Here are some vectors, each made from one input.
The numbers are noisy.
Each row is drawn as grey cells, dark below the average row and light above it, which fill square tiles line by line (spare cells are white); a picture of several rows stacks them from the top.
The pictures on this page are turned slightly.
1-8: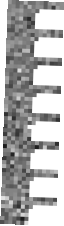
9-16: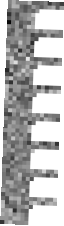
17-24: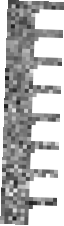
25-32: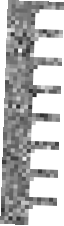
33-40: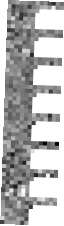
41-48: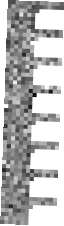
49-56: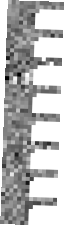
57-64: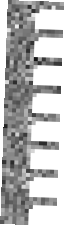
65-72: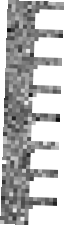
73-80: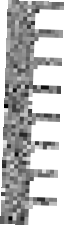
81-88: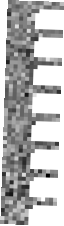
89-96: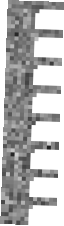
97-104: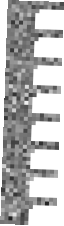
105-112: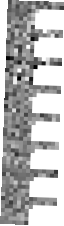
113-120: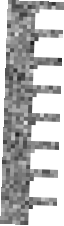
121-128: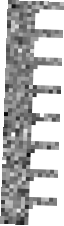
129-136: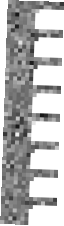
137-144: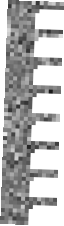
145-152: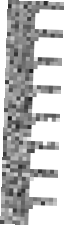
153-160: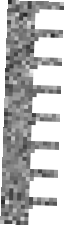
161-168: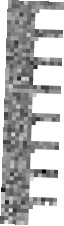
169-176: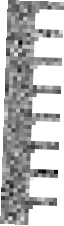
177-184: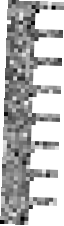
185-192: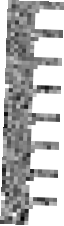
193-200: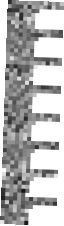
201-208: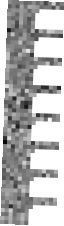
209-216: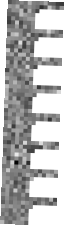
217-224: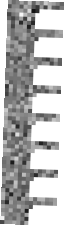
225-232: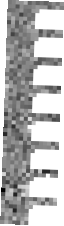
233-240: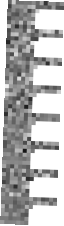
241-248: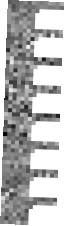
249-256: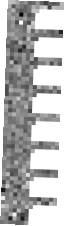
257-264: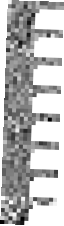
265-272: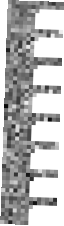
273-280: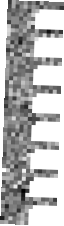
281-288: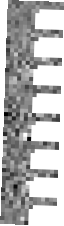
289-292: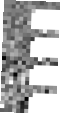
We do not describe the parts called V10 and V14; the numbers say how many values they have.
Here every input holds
a point on an 8-point line, together with either a true/false value and a value of V14, or a value of V10.
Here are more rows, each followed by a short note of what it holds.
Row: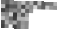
a point on an 8-point line and a value of V10
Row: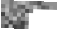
a point on an 8-point line and a value of V10
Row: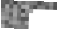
a point on an 8-point line, a true/false value and a value of V14
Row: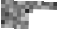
a point on an 8-point line and a value of V10
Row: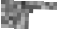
a point on an 8-point line, a true/false value and a value of V14
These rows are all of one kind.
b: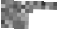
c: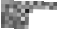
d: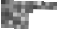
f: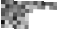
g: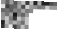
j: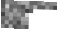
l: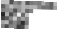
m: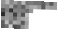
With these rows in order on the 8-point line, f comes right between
g and j.
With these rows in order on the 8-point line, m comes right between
j and l.
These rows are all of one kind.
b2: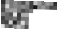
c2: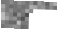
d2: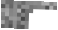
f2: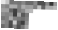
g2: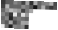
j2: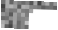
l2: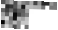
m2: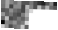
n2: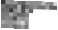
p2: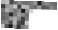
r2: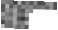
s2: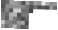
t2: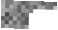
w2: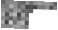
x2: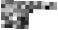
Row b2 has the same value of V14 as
m2, r2, s2 and w2.
